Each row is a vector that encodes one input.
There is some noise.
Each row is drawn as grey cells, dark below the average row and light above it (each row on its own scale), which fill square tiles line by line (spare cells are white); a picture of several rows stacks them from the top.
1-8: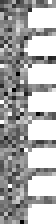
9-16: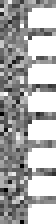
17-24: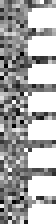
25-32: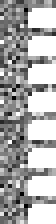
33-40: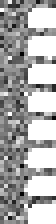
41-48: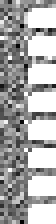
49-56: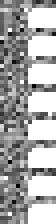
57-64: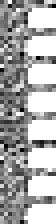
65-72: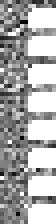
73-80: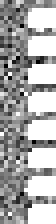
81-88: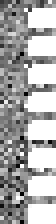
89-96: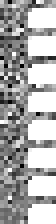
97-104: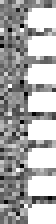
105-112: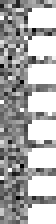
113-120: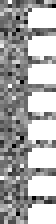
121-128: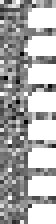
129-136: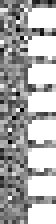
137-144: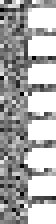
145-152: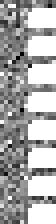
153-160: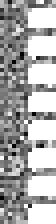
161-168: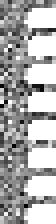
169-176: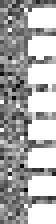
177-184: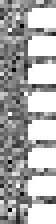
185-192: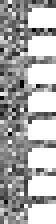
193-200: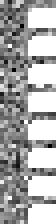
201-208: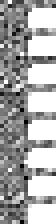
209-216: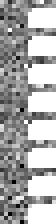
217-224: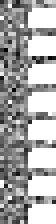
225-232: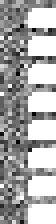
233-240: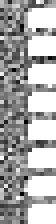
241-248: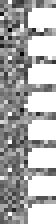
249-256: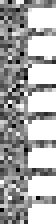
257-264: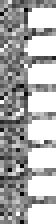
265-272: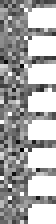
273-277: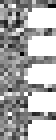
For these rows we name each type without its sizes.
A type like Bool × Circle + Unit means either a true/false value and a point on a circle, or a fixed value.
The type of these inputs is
Line + List(Circle).
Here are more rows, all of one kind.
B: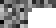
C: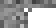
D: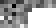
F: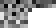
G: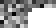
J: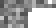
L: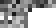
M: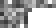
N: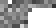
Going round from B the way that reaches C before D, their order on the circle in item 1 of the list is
B, C, N, M, J, D, L, G, F.
